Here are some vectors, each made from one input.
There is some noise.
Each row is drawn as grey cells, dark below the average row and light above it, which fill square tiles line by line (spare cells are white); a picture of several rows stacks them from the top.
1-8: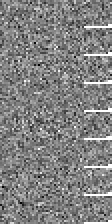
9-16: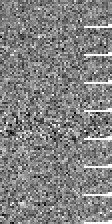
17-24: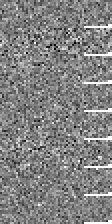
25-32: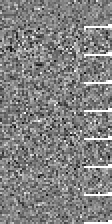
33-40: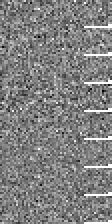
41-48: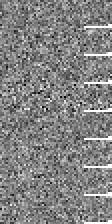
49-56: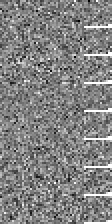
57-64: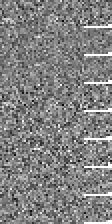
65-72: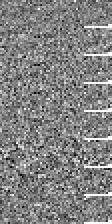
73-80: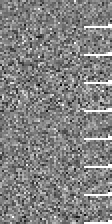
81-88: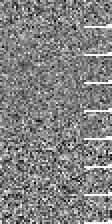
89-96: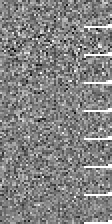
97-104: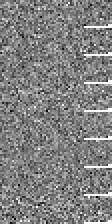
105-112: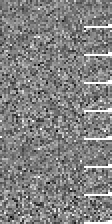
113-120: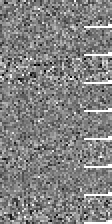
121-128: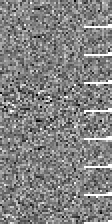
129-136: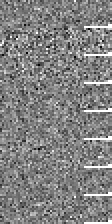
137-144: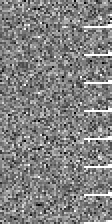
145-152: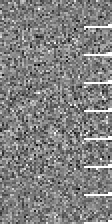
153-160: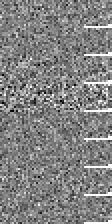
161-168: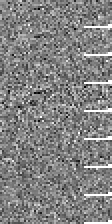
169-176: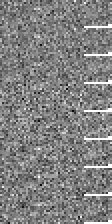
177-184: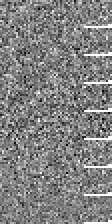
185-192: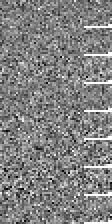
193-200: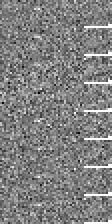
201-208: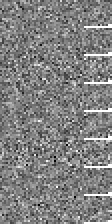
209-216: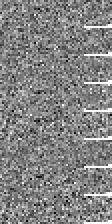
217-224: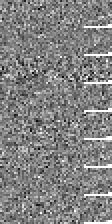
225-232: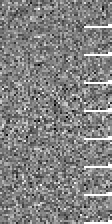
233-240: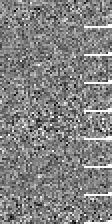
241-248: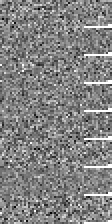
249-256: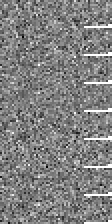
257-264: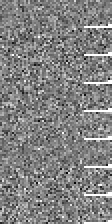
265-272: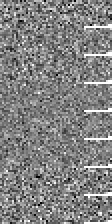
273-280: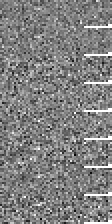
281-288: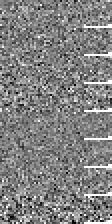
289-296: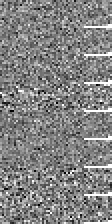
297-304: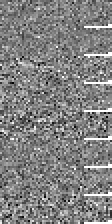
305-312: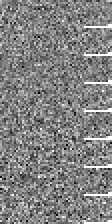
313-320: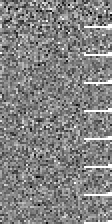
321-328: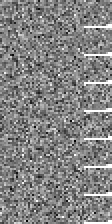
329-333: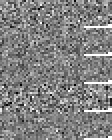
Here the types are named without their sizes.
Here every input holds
either a point on a circle, or a list of points on a line.
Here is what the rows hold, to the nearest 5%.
About 50% of them hold a point on a circle. The rest are lists of points on a line.
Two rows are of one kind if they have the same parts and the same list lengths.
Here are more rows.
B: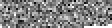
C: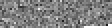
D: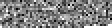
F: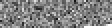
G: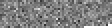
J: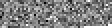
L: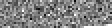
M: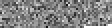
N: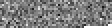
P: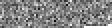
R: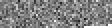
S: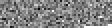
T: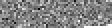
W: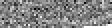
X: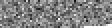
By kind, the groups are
B, D
C, G, J, N, R
F, L, X
M, P, S, T, W

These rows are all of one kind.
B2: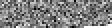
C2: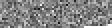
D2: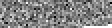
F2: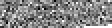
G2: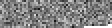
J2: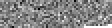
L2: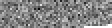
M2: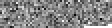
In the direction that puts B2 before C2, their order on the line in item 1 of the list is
M2, J2, L2, B2, F2, G2, D2, C2.
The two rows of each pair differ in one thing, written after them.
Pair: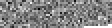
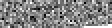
the place on the line in item 1 of the list
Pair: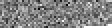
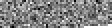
the place on the line in item 2 of the list
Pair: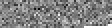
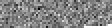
the place on the line in item 1 of the list
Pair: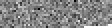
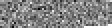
the place on the line in item 1 of the list
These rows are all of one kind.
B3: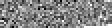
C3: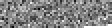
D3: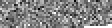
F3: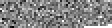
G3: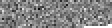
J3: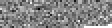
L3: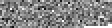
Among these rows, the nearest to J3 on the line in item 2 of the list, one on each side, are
C3 and L3.
